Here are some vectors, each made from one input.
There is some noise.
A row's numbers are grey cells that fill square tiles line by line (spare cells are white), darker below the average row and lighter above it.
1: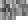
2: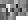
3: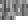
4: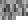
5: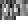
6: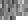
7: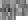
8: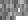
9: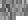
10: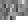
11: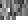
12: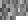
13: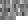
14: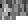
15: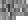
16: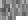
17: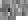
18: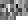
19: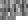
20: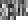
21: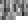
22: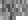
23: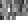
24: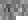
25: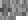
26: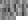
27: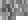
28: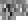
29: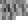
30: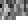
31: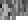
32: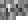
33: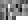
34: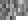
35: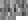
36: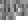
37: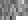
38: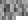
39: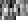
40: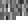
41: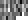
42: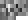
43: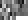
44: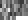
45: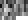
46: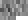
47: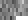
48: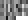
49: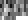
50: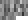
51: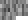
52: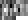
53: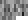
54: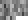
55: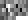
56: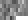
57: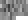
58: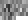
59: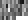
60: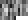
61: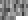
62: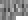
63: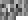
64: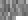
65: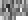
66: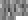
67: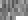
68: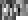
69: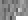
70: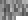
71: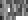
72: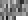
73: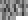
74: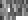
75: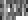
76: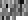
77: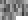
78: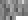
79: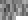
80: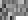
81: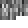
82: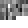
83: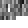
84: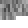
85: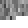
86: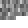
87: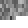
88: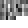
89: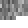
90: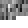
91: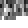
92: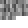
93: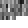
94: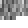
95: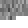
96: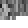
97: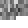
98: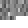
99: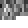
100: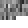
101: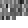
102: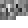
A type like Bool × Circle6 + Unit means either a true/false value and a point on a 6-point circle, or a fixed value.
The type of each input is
Bool × Line5 + Line6.
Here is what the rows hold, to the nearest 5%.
About 55% of them hold a point on a 5-point line and a true/false value. The rest hold a point on a 6-point line.
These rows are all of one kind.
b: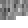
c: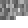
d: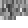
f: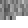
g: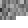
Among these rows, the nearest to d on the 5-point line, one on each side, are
b and g.
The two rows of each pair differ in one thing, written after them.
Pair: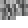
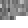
the place on the 5-point line
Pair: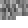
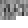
the place on the 5-point line
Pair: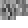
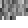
the place on the 5-point line
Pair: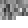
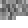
the place on the 5-point line
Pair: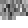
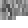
the place on the 5-point line
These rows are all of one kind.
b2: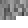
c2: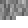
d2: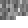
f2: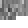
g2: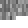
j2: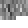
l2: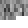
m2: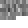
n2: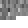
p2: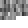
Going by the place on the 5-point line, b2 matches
c2 and l2.
